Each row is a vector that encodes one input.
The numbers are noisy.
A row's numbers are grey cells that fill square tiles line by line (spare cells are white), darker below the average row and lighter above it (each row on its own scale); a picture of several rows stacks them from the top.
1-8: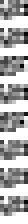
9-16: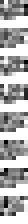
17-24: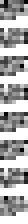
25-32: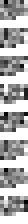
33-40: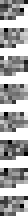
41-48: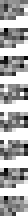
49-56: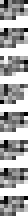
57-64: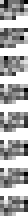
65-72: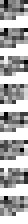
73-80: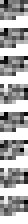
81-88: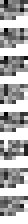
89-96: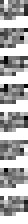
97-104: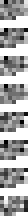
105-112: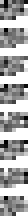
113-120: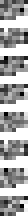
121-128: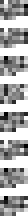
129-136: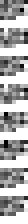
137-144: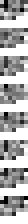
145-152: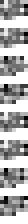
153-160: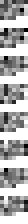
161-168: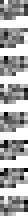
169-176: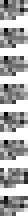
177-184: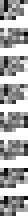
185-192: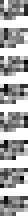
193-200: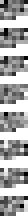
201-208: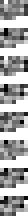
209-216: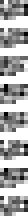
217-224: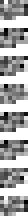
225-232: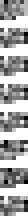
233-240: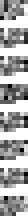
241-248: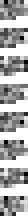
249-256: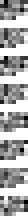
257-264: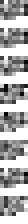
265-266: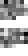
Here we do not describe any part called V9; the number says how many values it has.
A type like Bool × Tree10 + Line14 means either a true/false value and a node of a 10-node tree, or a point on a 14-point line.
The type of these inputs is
Bool × V9 + Circle11 + Unit.
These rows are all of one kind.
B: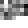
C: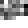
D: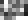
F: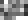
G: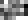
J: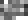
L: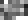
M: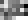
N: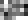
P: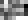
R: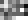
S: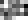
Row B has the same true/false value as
D, P and S.
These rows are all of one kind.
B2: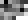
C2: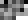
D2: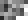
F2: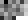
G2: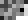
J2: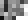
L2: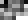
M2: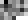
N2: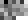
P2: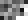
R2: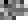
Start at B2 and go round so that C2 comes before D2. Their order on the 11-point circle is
B2, L2, C2, G2, P2, D2, J2, F2, N2, R2, M2.
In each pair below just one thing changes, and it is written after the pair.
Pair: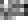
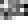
the value of V9
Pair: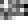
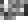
the value of V9
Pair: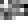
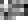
the value of V9
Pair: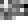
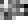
the true/false value
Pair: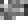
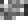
the true/false value
